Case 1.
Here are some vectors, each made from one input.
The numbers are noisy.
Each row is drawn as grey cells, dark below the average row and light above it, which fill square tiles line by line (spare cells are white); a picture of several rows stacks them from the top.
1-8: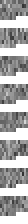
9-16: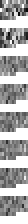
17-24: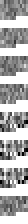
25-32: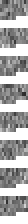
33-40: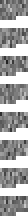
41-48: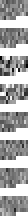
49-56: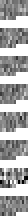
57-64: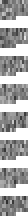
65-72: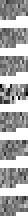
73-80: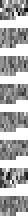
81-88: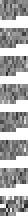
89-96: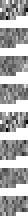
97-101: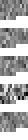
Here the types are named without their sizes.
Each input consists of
either a point on a line and four true/false values, or a node of a tree.
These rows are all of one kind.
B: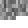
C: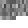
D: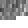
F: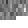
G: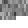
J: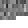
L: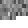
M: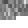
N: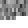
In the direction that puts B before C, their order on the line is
N, J, D, F, G, B, C, M, L.
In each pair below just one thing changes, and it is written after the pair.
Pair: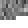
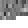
one of the four true/false values
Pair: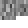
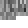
one of the four true/false values
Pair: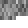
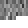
one of the four true/false values
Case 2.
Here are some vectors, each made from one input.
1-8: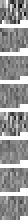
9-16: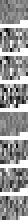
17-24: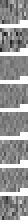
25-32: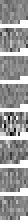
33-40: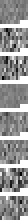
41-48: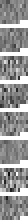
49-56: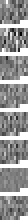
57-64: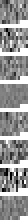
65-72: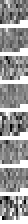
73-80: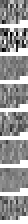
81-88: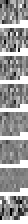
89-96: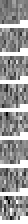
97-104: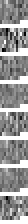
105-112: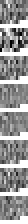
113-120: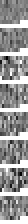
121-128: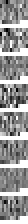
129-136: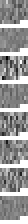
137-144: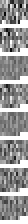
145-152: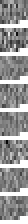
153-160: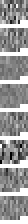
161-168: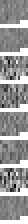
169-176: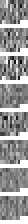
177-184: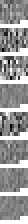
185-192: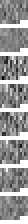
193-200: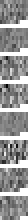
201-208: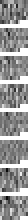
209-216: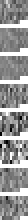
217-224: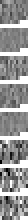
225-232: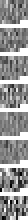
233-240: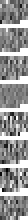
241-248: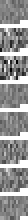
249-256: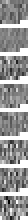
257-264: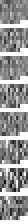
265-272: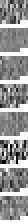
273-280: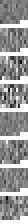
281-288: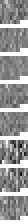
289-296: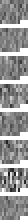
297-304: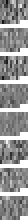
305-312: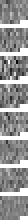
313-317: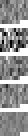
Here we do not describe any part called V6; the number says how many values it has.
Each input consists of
either a point on an 8-point line, or a point on a 9-point line and a value of V6.
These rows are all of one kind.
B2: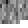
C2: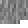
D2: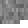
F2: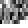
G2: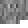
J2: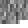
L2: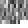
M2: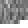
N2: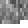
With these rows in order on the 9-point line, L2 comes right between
D2 and M2.
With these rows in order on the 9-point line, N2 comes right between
B2 and G2.
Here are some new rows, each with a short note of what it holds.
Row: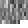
a point on a 9-point line and a value of V6
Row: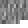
a point on a 9-point line and a value of V6
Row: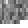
a point on a 9-point line and a value of V6
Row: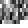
a point on a 9-point line and a value of V6
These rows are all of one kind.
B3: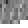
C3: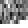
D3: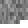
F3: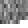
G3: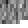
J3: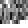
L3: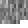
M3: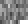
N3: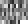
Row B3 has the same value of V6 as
F3, G3 and J3.
